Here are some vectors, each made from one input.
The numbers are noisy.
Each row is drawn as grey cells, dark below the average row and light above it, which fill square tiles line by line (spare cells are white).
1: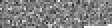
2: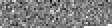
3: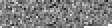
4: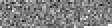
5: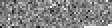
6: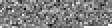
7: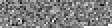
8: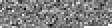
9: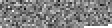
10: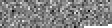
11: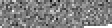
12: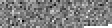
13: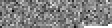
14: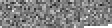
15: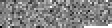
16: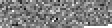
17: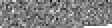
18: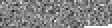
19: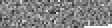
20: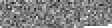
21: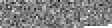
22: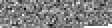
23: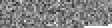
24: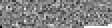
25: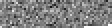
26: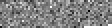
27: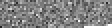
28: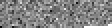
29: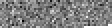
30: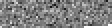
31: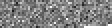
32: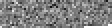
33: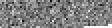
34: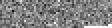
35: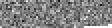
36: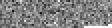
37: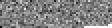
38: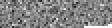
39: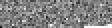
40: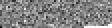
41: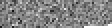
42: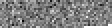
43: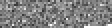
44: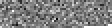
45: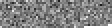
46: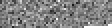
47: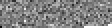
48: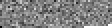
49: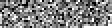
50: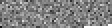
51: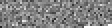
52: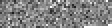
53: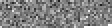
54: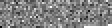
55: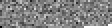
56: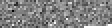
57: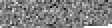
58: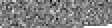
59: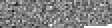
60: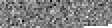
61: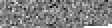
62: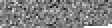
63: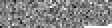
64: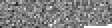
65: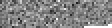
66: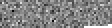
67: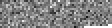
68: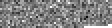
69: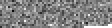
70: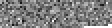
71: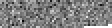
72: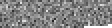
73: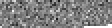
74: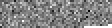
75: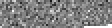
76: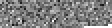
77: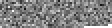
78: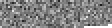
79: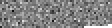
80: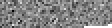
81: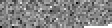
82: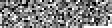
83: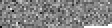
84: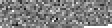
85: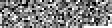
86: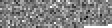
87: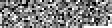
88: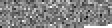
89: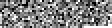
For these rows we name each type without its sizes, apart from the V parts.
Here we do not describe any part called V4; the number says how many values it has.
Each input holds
a list of items, each a true/false value and a value of V4.
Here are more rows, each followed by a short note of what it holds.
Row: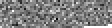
a list of one item
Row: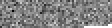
a list of two items
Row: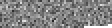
a list of two items
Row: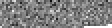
a list of one item
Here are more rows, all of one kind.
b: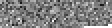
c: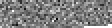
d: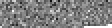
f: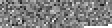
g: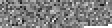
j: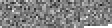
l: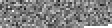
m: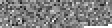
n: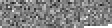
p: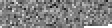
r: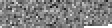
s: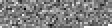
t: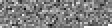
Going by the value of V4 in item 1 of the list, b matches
f, g and m.
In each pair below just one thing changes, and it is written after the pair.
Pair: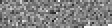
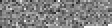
the value of V4 in item 1 of the list
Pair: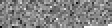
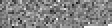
the value of V4 in item 2 of the list
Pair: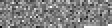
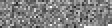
the true/false value in item 2 of the list
